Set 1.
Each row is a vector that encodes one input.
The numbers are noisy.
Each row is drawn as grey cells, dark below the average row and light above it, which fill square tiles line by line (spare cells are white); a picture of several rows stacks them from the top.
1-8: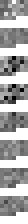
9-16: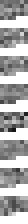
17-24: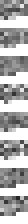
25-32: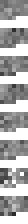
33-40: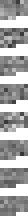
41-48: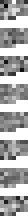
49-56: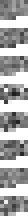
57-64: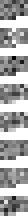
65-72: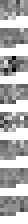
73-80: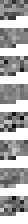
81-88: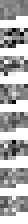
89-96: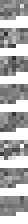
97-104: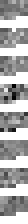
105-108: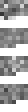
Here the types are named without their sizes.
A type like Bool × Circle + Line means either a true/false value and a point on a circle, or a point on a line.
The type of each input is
List(Line × Line).
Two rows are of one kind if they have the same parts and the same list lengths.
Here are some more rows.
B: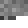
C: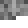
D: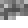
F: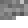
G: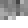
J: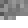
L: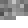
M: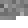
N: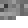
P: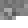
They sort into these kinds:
B, D, L, N
C, F, J, M, P
G

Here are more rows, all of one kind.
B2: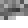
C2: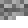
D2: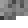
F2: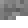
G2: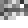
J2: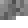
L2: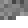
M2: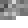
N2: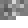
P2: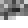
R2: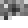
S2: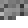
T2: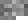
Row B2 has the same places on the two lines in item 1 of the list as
F2, J2 and N2.
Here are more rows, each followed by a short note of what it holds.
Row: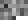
a list of two items
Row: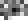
a list of one item
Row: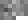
a list of two items
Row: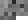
a list of two items
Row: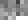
the empty list
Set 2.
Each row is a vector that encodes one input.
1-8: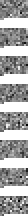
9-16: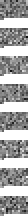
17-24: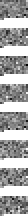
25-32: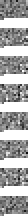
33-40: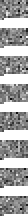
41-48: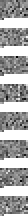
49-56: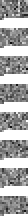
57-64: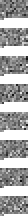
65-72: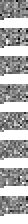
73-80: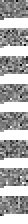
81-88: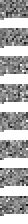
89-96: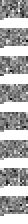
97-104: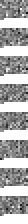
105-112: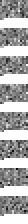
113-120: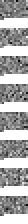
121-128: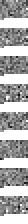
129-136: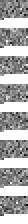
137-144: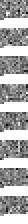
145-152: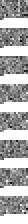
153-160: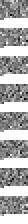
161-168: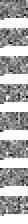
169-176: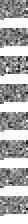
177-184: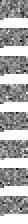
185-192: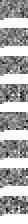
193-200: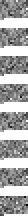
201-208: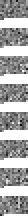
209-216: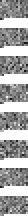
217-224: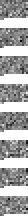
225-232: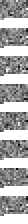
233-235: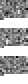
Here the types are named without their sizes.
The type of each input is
Bool × Bool × Bool + Circle.
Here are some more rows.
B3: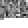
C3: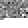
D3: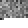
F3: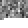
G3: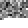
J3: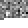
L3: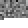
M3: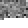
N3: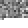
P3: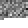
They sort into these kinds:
B3, D3, F3, L3, M3, P3
C3, G3, J3, N3

